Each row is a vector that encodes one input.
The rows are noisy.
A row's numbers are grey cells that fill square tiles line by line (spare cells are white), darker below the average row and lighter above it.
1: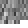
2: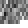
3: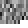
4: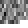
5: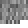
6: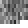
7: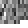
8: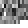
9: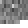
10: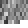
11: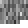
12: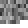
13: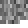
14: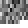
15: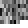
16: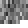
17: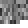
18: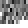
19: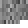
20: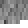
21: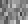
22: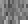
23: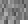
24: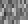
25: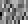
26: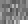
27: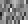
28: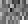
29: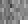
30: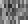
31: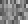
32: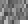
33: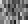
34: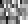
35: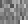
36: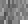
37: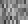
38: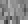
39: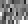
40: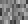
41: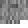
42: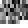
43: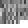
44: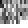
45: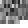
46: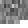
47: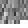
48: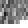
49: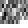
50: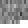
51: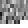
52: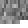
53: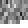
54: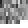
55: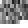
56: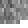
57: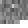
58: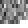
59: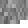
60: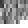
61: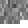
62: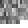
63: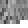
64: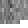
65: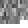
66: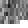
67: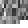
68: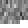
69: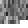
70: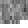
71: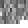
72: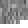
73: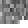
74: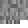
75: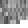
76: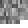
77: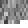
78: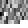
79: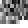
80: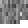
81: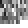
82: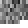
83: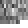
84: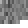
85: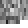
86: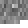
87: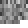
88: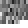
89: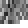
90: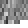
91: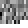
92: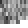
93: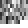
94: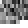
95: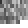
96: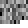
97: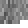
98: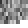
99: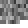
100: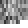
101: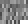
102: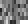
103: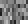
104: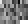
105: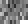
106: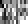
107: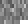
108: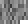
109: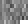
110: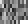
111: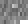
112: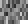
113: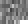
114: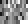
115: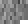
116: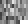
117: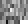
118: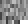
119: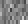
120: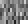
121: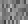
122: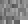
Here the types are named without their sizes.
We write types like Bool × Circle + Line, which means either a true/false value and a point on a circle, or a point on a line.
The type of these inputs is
Bool × (Tree + Unit).
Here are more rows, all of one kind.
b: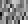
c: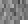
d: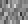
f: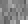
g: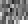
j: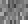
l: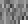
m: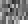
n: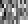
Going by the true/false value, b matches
j, l and n.
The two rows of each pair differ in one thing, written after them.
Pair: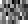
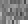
the node of the tree
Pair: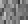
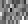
the node of the tree
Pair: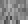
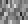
the node of the tree
